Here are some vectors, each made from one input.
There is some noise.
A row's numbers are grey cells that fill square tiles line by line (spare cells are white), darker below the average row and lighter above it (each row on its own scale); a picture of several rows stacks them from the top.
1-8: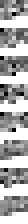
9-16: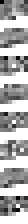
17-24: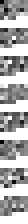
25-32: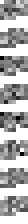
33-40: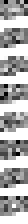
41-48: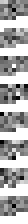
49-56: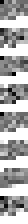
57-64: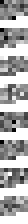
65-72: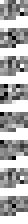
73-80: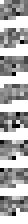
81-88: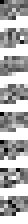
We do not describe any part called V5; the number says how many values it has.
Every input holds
a list of up to two items, each a true/false value and a value of V5.
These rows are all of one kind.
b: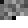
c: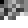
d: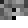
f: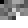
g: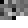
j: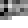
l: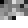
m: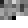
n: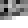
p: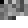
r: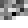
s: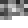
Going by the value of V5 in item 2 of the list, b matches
c, g and p.
